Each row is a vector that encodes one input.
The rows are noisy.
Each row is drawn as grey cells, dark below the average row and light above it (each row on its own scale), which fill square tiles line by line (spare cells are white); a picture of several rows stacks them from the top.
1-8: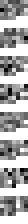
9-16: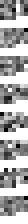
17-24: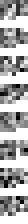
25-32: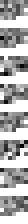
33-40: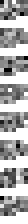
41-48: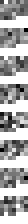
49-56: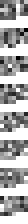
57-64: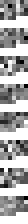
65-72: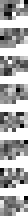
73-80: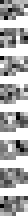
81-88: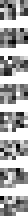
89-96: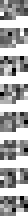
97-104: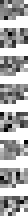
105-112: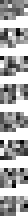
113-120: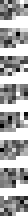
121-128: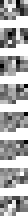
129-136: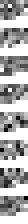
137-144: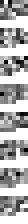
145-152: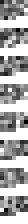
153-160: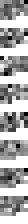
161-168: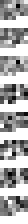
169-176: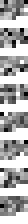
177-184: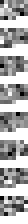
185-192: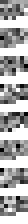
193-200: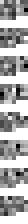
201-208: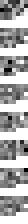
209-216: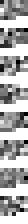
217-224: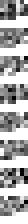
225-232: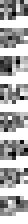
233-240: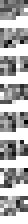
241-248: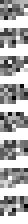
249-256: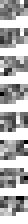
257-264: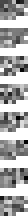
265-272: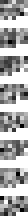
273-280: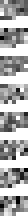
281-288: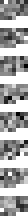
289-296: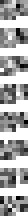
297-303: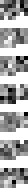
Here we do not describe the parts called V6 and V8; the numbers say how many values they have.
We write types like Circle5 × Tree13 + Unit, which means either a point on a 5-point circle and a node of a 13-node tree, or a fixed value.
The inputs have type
(Circle17 + Unit) × V8 + Line11 × V6.
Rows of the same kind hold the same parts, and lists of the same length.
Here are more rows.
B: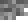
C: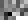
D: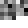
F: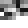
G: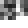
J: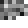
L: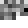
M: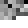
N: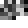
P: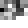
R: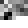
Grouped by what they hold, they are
B, J, P
C, F, M, R
D, G, L, N

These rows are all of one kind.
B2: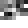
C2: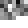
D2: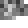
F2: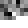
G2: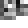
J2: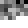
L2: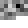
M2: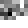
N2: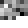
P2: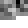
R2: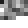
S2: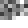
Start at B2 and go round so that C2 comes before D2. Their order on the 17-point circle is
B2, L2, P2, J2, F2, C2, G2, D2, S2, M2, R2, N2.
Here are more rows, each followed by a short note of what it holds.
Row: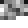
a point on a 17-point circle and a value of V8
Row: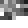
a point on a 17-point circle and a value of V8
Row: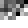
a value of V8
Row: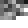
a value of V8
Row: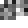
a point on an 11-point line and a value of V6
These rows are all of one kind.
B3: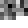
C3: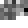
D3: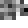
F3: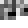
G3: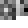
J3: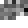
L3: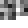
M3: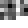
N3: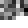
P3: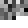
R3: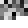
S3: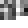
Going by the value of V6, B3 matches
D3 and M3.
